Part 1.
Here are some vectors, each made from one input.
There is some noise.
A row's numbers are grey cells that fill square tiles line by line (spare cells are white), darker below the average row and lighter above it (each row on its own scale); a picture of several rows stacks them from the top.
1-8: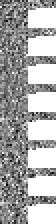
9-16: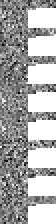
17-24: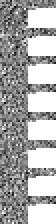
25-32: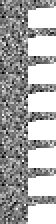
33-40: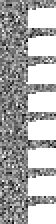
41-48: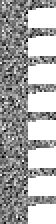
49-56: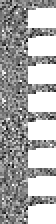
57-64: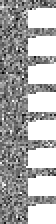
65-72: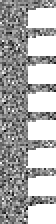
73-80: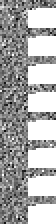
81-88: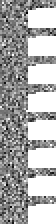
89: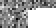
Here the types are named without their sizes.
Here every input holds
a point on a line.
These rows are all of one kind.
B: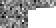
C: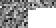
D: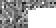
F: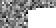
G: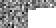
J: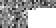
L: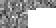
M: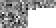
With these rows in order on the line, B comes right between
F and G.
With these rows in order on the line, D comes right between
F and J.
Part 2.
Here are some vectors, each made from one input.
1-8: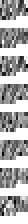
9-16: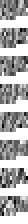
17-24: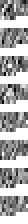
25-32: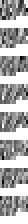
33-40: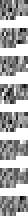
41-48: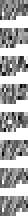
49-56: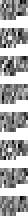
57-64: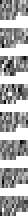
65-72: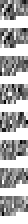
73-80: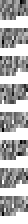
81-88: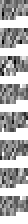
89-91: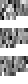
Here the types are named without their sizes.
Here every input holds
four true/false values.
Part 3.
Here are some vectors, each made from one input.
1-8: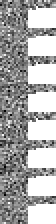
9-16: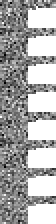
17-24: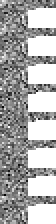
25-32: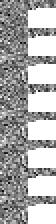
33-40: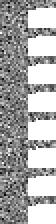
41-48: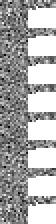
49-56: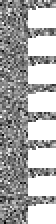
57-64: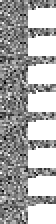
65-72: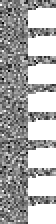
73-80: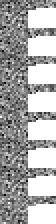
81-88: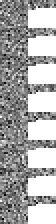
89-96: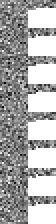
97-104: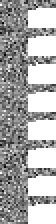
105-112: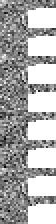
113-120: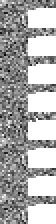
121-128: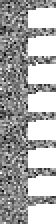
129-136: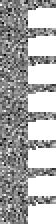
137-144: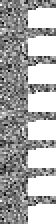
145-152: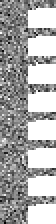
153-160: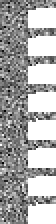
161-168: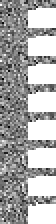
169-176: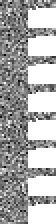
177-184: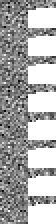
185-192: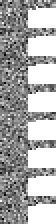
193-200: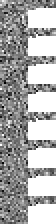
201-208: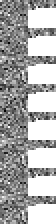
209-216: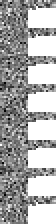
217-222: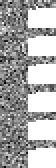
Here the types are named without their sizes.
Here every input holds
three true/false values.
